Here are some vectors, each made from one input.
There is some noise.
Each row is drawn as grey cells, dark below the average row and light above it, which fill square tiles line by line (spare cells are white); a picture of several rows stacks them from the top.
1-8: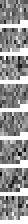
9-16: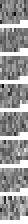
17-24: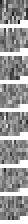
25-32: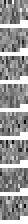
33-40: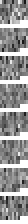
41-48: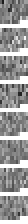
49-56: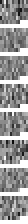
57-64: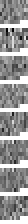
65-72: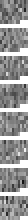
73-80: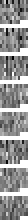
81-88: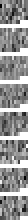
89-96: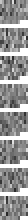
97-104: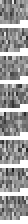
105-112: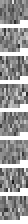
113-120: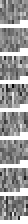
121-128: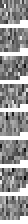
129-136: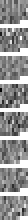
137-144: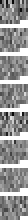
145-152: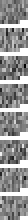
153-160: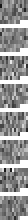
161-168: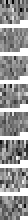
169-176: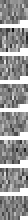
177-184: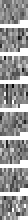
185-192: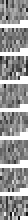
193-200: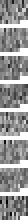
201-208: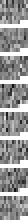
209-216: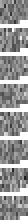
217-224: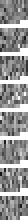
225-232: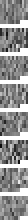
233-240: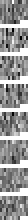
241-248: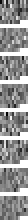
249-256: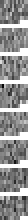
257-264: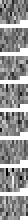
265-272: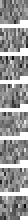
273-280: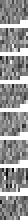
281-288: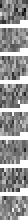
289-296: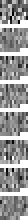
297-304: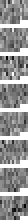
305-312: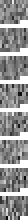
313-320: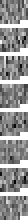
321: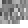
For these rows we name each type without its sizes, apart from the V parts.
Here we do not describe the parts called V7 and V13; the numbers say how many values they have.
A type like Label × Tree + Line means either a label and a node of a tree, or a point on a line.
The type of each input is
(Bool × Bool × Bool × Bool + V13) × V7 + List(Line).
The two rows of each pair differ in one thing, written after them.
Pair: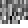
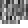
the place on the line in item 2 of the list
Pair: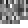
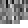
the place on the line in item 2 of the list
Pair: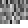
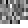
the place on the line in item 2 of the list
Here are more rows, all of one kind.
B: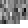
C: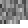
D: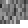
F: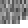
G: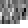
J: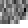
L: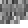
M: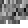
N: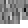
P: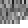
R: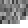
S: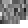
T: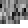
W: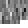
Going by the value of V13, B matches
F, P and S.
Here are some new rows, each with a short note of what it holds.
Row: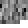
a value of V7 and a value of V13
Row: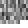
a list of two items
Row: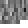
a value of V7 and a value of V13
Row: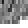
the empty list
